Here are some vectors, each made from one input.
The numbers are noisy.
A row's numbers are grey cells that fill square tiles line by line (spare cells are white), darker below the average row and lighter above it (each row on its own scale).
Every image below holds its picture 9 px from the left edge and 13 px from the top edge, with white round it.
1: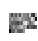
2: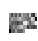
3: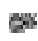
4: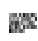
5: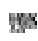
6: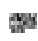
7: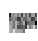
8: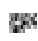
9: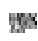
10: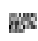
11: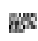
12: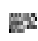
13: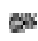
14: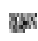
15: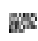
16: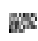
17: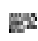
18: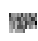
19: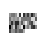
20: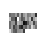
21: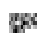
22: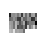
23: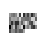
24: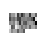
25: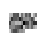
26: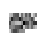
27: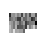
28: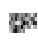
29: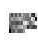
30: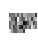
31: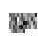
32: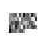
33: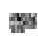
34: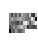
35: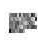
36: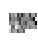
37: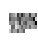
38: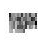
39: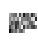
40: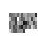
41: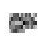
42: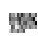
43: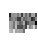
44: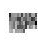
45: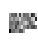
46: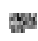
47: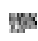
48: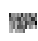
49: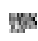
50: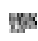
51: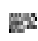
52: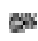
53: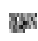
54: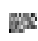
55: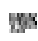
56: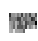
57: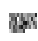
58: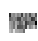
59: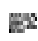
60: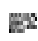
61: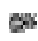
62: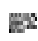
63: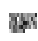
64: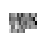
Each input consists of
either a point on a 4-point line, or a point on a 6-point line.
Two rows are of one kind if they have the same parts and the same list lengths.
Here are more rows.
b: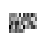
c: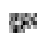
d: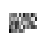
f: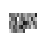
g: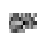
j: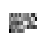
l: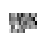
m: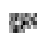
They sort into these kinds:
b, d, j
c, f, g, l, m

